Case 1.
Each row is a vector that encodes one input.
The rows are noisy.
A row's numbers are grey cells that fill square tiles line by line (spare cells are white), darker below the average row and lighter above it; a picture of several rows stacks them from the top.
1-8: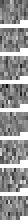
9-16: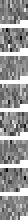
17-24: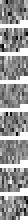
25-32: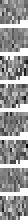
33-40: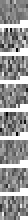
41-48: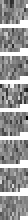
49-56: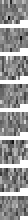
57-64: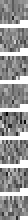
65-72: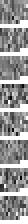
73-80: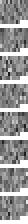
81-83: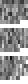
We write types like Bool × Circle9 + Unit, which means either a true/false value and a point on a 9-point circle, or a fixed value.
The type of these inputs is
Tree10.
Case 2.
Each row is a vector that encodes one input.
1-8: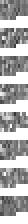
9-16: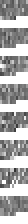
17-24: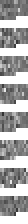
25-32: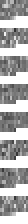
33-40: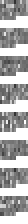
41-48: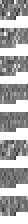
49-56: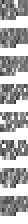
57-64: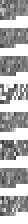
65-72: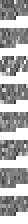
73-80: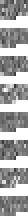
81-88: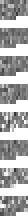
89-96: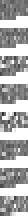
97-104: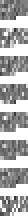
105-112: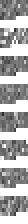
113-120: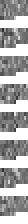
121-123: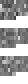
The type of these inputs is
Bool × Bool × Bool × Bool.
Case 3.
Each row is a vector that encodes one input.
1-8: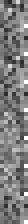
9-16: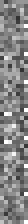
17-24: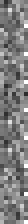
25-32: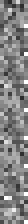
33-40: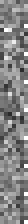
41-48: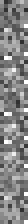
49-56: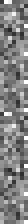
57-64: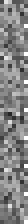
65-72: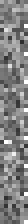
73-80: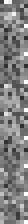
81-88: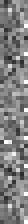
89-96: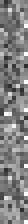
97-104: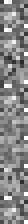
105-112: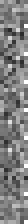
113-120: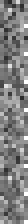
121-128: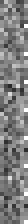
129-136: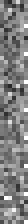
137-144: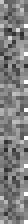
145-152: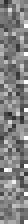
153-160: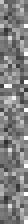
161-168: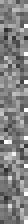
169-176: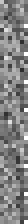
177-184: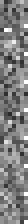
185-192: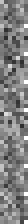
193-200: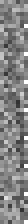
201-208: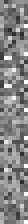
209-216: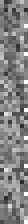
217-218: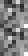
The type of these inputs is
Line9.
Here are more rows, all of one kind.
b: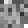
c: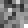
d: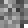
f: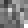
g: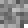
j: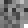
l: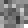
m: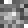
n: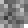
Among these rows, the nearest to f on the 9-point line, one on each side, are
c and j.
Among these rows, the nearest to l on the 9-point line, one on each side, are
j and n.
